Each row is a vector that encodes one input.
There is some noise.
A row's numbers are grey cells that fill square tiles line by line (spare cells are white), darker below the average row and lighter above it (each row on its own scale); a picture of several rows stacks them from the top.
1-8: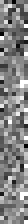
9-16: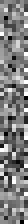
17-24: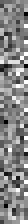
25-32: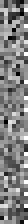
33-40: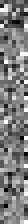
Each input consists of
a point on a 6-point line, together with either a fixed value, or three true/false values.
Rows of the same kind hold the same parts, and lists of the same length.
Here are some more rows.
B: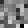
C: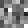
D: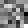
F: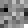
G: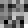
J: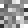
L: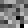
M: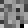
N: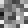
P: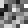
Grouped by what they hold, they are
B, F, G, J, L, M, N, P
C, D

